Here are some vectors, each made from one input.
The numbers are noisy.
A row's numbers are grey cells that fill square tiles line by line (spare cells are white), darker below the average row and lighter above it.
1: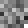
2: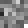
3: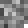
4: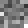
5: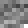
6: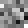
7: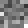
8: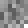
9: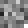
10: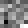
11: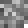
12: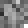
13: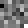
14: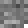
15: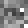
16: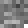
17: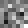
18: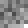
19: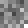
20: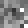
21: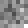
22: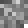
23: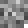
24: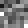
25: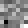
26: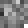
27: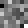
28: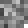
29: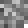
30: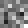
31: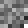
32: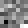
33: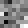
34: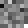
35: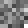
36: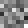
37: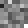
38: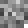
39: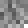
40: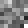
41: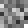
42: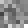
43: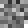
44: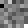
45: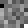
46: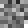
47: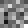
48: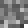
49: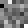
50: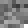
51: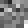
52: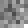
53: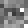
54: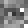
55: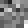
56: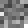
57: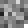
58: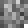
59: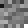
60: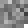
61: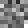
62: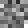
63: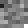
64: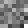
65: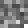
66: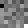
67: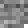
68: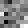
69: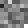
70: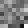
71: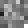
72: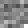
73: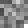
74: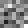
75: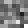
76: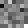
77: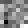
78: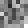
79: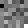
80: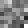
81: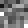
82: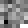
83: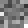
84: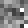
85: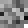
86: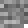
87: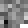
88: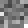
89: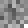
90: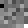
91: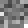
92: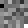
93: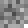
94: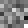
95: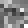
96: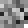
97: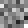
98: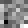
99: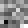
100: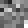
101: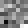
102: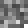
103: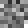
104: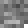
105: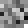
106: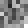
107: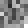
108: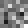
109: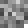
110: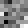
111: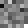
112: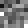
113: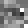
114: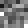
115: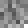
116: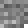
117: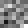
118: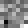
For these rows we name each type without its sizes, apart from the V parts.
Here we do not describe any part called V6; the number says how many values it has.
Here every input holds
a value of V6, together with a list of points on a line.
